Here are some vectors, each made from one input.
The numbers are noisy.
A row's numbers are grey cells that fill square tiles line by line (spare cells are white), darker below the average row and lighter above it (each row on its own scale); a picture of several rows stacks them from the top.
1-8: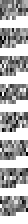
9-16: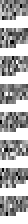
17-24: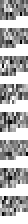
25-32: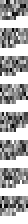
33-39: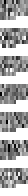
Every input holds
either a fixed value, or three true/false values.
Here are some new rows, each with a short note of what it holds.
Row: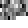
a fixed value
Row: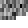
three true/false values
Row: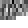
three true/false values
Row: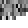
three true/false values
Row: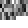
a fixed value
